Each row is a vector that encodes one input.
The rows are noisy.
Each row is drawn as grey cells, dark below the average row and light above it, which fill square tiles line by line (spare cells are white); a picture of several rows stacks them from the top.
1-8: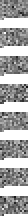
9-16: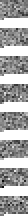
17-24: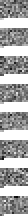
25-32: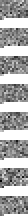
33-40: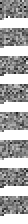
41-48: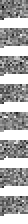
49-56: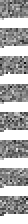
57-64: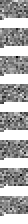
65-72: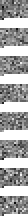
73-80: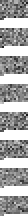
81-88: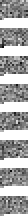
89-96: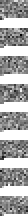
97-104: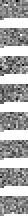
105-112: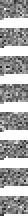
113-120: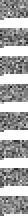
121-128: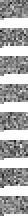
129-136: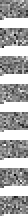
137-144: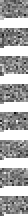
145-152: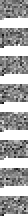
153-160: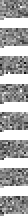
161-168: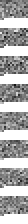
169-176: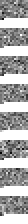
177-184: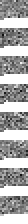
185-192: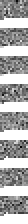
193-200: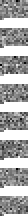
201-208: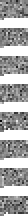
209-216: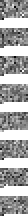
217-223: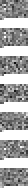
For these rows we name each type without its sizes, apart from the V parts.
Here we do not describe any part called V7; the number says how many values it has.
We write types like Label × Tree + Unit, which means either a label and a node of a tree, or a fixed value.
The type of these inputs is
List(Line) + List(V7) × Tree.
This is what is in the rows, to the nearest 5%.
About 70% of them hold a node of a tree, together with a list of values of V7. The rest are lists of points on a line.
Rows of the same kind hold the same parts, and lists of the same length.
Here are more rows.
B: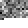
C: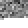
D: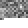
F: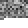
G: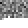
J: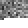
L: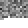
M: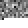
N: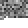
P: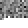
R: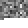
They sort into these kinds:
B
C, L, M
D, R
F, N
G, P
J

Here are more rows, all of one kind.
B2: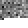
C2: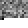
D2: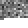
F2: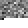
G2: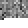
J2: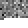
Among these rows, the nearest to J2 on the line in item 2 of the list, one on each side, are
D2 and G2.
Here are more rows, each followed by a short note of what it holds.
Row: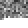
a node of a tree, together with a list of two items
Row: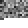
a node of a tree, together with the empty list
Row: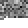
a list of one item
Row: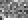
a node of a tree, together with the empty list
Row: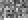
a node of a tree, together with a list of two items
